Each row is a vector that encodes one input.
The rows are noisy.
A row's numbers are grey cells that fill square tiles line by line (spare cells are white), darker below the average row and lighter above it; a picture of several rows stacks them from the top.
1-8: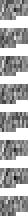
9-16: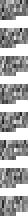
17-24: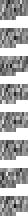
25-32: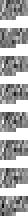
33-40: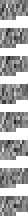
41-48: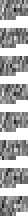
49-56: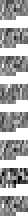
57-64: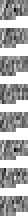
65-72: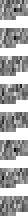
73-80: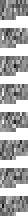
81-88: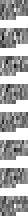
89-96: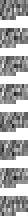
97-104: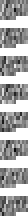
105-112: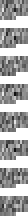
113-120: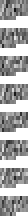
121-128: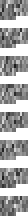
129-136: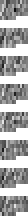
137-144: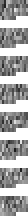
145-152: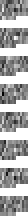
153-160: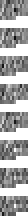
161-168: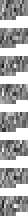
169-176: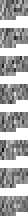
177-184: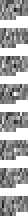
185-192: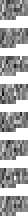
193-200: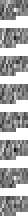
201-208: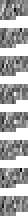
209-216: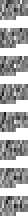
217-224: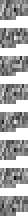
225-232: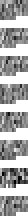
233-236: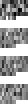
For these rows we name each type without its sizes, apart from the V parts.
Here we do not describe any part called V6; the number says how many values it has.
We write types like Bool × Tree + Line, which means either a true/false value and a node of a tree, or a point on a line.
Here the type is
List(Label × V6).
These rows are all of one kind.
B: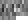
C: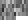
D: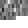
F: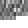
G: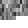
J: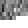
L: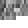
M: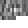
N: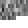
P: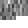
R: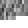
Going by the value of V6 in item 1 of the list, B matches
C, F, L and R.
